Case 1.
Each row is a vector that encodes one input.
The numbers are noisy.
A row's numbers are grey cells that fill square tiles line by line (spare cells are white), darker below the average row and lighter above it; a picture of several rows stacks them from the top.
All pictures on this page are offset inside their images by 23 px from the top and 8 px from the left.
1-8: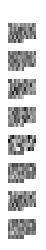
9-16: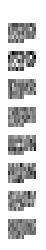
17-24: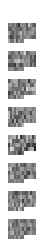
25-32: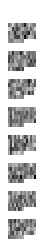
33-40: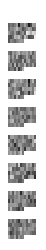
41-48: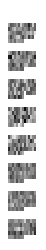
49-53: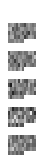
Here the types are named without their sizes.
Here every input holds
a point on a line.
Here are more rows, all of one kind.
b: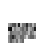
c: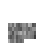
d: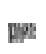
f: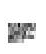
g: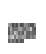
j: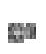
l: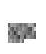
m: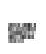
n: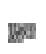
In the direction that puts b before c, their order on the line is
m, f, n, d, b, j, c, l, g.
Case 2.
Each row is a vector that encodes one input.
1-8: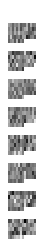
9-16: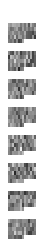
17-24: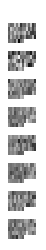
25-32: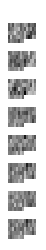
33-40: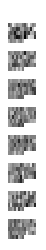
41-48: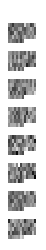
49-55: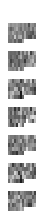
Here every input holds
a point on a 10-point line.
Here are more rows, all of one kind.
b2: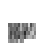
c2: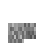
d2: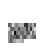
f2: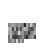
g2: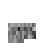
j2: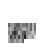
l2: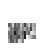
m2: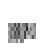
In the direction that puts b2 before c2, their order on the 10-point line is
j2, l2, b2, m2, g2, d2, c2, f2.
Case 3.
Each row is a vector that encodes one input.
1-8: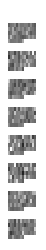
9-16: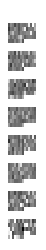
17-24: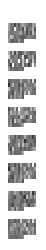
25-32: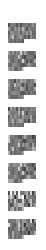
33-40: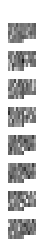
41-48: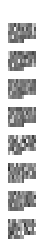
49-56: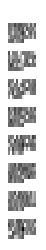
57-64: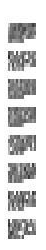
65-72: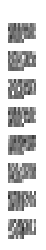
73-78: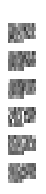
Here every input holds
four true/false values.
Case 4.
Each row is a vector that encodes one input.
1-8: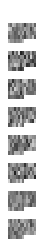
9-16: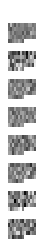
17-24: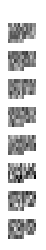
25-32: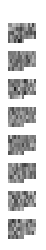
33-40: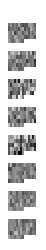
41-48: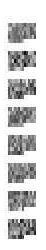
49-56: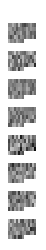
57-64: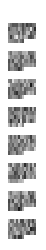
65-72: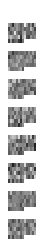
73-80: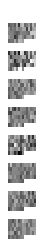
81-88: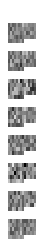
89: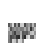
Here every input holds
four true/false values.
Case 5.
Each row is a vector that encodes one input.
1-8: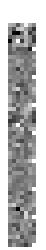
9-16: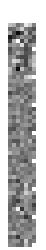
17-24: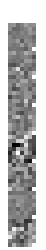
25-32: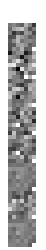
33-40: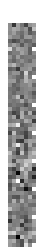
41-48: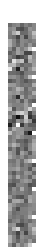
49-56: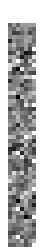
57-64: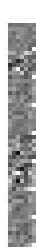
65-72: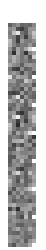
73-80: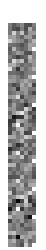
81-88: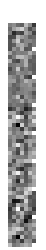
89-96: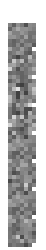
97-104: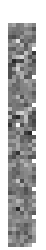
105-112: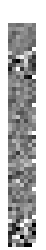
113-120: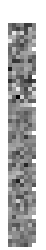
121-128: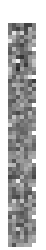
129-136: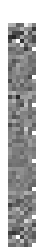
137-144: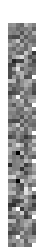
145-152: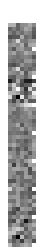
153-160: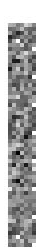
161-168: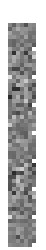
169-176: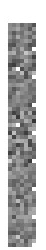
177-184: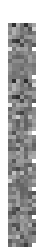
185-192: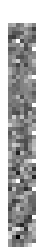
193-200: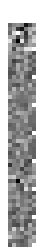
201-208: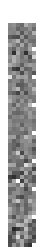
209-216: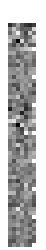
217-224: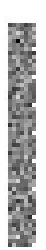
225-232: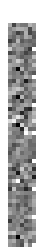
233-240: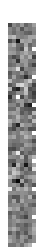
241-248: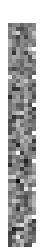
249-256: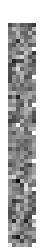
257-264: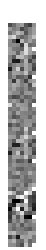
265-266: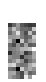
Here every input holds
a node of a 14-node tree.
